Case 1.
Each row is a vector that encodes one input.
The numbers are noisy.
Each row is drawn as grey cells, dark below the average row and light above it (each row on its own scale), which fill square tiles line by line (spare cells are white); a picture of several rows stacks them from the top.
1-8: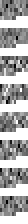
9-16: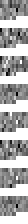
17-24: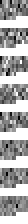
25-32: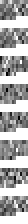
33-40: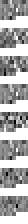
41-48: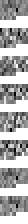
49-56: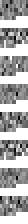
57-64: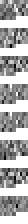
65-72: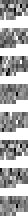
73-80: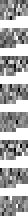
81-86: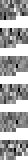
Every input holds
either a point on a 10-point circle, or a fixed value.
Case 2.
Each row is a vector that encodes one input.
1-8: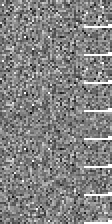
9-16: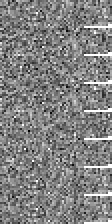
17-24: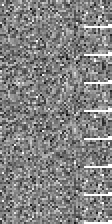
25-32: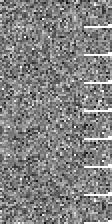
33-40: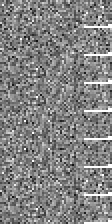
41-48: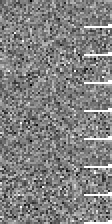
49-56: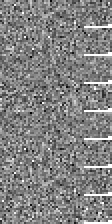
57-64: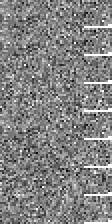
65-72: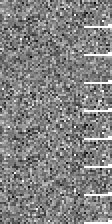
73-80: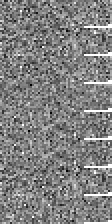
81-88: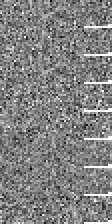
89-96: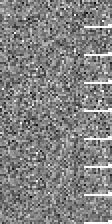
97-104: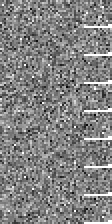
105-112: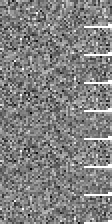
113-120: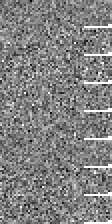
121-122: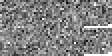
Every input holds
a node of an 8-node tree.
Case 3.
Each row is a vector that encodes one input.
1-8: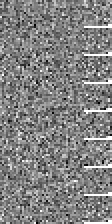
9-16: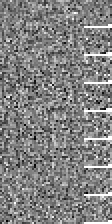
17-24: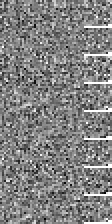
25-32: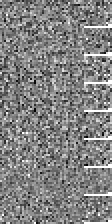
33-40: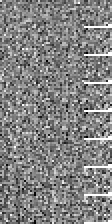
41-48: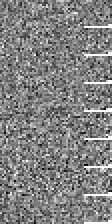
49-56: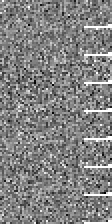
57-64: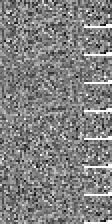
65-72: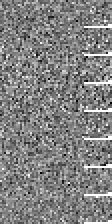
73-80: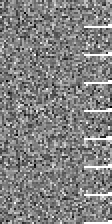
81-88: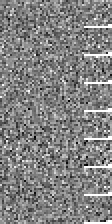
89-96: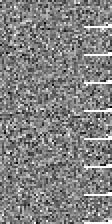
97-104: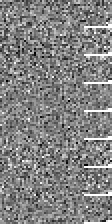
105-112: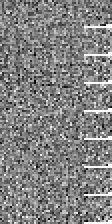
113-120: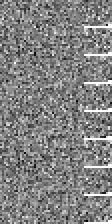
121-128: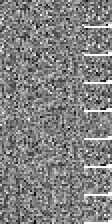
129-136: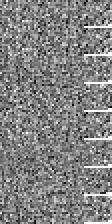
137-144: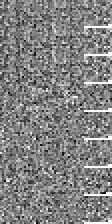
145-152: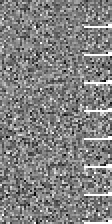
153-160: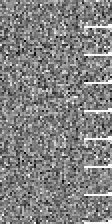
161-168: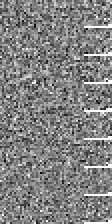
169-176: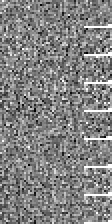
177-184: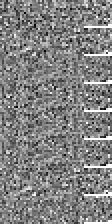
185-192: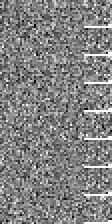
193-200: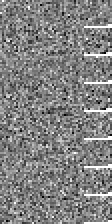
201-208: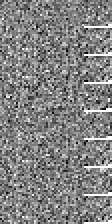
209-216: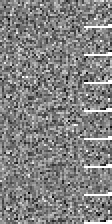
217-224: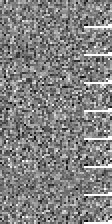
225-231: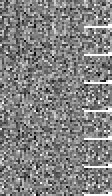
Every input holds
a node of a 13-node tree.
